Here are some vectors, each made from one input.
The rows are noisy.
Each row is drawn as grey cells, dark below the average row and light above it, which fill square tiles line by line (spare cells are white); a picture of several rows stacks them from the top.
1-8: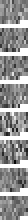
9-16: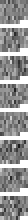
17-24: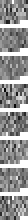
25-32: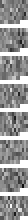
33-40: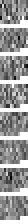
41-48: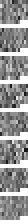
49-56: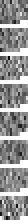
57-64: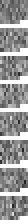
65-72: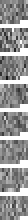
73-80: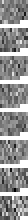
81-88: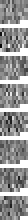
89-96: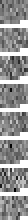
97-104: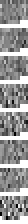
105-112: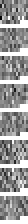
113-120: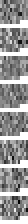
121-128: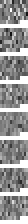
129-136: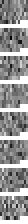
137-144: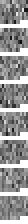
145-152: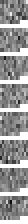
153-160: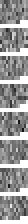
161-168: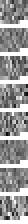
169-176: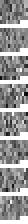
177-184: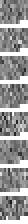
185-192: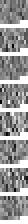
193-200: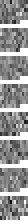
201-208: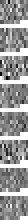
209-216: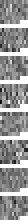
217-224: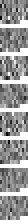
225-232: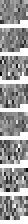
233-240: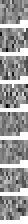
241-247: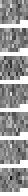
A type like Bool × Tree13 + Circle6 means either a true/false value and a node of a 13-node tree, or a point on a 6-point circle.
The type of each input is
Bool × Bool × Bool + Circle20 × Label5.
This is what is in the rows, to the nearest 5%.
About 75% of them hold a point on a 20-point circle and one of 5 labels. The rest hold three true/false values.
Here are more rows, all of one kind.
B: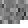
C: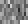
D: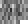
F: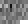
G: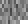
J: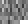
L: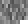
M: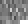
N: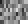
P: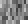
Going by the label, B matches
G and J.
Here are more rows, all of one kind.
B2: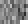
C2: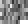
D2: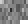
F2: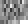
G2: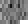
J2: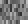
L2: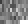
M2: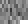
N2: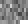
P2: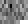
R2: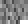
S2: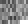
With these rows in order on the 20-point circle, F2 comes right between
C2 and N2.
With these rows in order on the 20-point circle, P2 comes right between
D2 and G2.
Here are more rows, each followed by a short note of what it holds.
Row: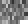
a point on a 20-point circle and one of 5 labels
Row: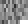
a point on a 20-point circle and one of 5 labels
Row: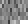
a point on a 20-point circle and one of 5 labels
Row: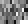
three true/false values
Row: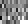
three true/false values
